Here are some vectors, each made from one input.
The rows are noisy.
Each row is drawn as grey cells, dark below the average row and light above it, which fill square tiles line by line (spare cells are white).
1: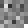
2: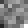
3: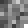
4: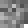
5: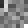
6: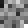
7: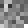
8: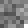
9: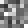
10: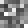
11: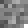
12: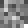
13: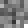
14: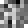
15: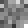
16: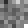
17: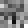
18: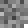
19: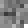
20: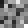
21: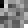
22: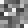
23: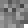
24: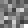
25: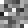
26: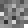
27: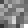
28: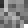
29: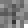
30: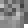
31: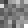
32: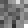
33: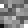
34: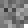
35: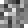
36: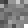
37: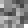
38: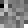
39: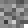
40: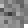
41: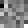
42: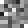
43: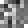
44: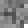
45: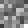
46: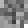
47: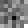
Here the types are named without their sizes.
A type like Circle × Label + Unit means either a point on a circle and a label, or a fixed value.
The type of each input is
List(Line × Line).
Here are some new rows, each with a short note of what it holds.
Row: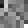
a list of one item
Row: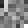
a list of one item
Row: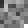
a list of one item
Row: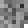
a list of two items
